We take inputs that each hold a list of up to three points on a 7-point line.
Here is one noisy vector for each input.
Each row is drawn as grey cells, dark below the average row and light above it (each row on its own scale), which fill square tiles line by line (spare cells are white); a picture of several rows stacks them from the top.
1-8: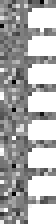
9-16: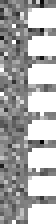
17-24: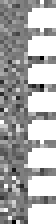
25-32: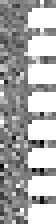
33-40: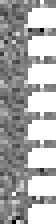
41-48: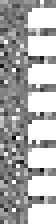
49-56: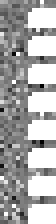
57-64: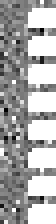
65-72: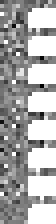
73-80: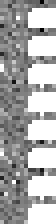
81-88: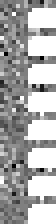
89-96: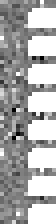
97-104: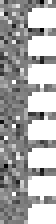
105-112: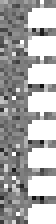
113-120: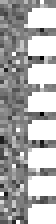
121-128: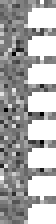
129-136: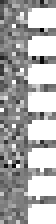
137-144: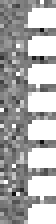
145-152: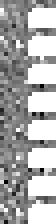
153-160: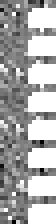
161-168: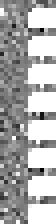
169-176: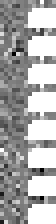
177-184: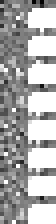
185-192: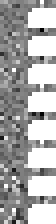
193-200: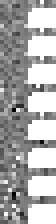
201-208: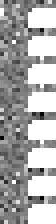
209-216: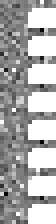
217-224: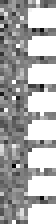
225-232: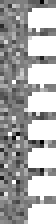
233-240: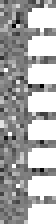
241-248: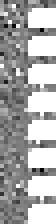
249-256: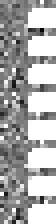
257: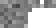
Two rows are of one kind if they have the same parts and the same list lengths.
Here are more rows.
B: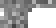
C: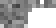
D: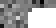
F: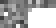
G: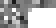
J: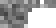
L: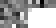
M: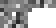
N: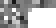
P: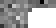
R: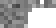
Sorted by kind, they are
B, F, M
C, J, R
D, L, P
G, N

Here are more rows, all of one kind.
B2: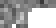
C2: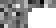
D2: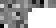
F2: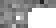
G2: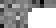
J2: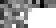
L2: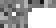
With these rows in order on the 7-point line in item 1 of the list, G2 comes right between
D2 and F2.
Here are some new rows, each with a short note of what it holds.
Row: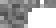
a list of one item
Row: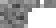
a list of one item
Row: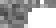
a list of one item
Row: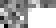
a list of three items
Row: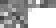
a list of three items
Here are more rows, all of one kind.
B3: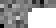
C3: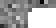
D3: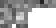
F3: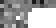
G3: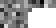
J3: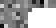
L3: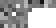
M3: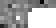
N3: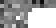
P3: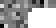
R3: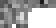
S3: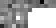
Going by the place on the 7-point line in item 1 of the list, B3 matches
C3, M3 and S3.
